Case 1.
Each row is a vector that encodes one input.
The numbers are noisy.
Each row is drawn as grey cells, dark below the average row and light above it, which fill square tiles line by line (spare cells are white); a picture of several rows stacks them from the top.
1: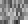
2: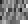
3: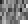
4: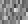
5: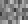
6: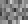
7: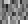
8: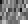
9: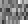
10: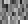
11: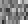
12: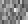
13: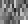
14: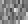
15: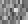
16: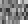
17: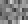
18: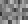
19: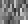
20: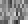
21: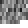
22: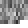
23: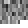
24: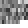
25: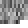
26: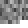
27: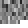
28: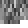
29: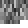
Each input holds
one of 7 labels.
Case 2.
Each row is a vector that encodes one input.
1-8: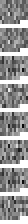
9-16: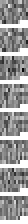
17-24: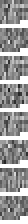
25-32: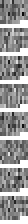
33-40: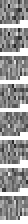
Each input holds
a point on a 7-point line.
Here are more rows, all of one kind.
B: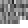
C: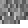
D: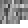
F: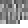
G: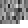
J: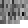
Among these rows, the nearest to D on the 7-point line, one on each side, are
F and G.
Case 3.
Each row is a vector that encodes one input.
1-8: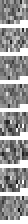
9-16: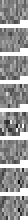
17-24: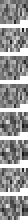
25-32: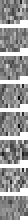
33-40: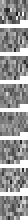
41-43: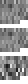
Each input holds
a node of a 9-node tree.
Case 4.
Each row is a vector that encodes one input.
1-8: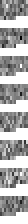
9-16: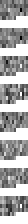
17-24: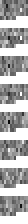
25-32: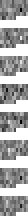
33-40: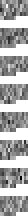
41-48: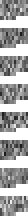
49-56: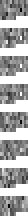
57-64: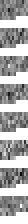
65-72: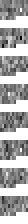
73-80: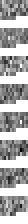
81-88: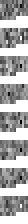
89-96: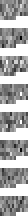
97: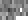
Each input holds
either a fixed value, or three true/false values.
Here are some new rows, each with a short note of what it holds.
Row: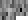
three true/false values
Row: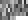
a fixed value
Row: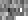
three true/false values
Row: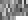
a fixed value
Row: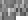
three true/false values
